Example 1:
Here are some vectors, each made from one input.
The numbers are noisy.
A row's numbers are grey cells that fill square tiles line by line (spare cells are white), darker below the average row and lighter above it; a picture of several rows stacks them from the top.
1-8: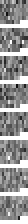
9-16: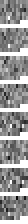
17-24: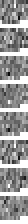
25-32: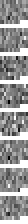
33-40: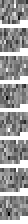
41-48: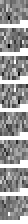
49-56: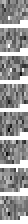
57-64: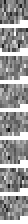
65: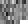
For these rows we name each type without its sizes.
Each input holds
a list of points on a line.
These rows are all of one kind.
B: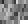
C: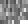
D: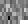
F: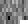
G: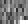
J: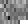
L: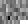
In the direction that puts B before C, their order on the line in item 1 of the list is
B, J, C, L, D, F, G.
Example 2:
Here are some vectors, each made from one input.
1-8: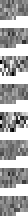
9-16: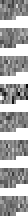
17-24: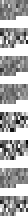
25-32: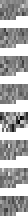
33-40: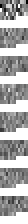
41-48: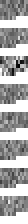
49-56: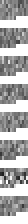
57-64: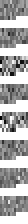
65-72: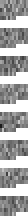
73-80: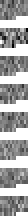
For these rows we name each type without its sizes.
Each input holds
either a label, or four true/false values.
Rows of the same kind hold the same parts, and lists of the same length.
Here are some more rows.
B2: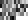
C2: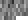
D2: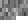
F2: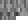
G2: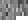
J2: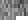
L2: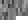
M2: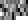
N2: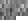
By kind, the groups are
B2, M2
C2, D2, F2, G2, J2, L2, N2

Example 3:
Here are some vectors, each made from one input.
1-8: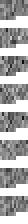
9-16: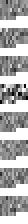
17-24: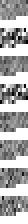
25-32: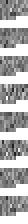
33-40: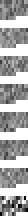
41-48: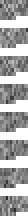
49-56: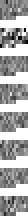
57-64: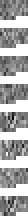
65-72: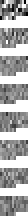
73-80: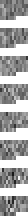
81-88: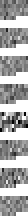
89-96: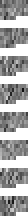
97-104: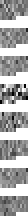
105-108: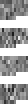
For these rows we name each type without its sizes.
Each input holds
either a fixed value, or a label and a true/false value.
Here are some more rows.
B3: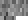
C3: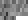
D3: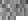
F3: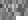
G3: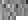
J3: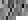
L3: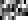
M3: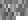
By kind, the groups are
B3, C3, D3, F3, G3, J3, M3
L3

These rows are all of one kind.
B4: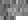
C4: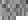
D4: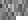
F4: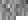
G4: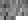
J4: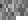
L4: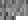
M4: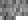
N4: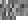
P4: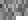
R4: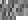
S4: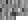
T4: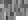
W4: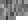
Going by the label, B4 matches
G4, L4 and M4.
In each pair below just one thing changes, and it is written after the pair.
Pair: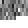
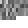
the label
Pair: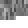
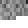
the label
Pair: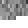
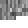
the label
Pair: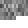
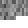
the label
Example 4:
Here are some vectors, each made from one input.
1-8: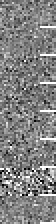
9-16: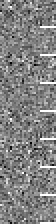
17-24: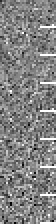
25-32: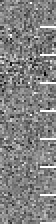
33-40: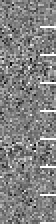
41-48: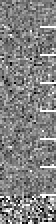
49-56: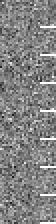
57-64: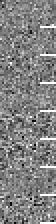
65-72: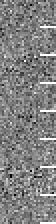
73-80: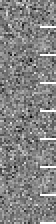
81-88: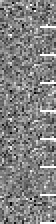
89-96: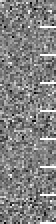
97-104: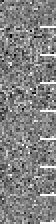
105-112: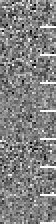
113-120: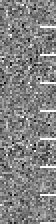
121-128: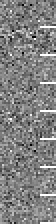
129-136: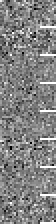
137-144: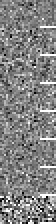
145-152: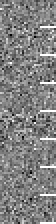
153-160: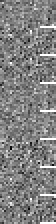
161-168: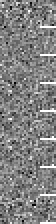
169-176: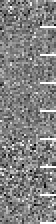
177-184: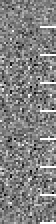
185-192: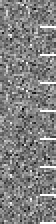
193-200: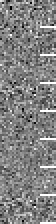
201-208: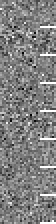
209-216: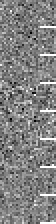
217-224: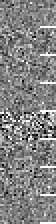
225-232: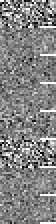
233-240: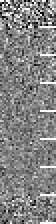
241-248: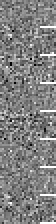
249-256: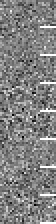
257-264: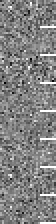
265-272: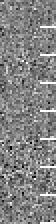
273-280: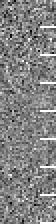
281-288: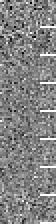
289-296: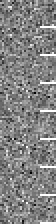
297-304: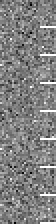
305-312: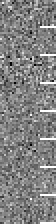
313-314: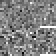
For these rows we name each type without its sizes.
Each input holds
a list of points on a line.
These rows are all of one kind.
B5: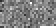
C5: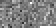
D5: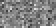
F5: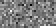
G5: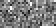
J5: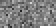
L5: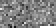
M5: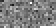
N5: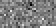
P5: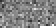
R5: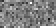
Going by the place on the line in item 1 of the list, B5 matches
D5, M5, P5 and R5.
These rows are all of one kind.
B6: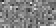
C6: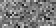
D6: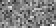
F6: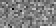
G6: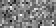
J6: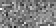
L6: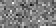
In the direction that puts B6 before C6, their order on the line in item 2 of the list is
G6, D6, F6, B6, J6, C6, L6.
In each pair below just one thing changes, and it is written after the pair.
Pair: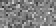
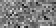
the place on the line in item 1 of the list
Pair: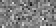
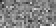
the place on the line in item 1 of the list
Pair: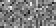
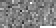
the place on the line in item 1 of the list
